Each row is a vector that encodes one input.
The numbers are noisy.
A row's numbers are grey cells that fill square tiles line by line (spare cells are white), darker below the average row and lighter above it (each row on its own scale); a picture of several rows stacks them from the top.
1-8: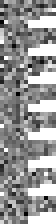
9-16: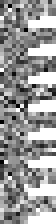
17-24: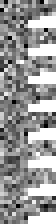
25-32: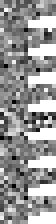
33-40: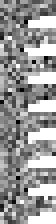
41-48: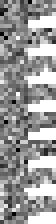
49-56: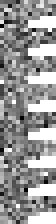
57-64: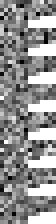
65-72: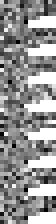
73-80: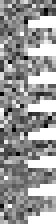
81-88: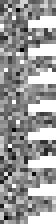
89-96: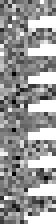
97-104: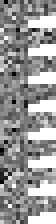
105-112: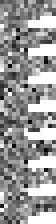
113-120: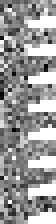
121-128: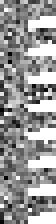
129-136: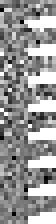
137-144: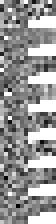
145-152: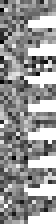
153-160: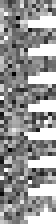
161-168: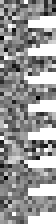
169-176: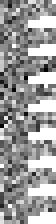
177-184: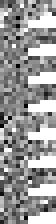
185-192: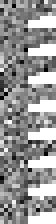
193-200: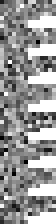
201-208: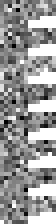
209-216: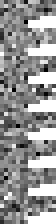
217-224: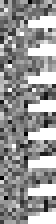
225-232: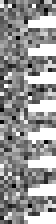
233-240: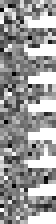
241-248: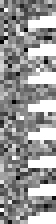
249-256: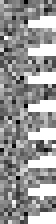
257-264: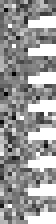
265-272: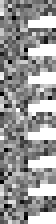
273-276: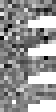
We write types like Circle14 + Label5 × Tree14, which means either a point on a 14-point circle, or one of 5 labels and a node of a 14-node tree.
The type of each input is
(Bool × Bool × Bool × Bool + Line7) × Label5 + Label6.
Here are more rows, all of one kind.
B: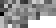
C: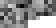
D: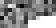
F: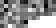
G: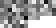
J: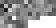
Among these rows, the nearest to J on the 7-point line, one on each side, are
D and F.
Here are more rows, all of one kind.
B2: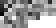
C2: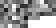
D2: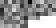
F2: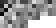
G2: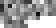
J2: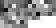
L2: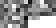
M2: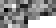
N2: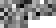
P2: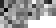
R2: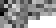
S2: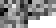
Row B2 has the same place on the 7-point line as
J2, M2, P2 and S2.
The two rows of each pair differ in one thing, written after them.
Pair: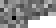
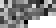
one of the four true/false values
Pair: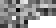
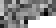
one of the four true/false values
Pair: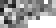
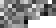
the label
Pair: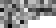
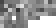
the label
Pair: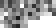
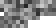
the label
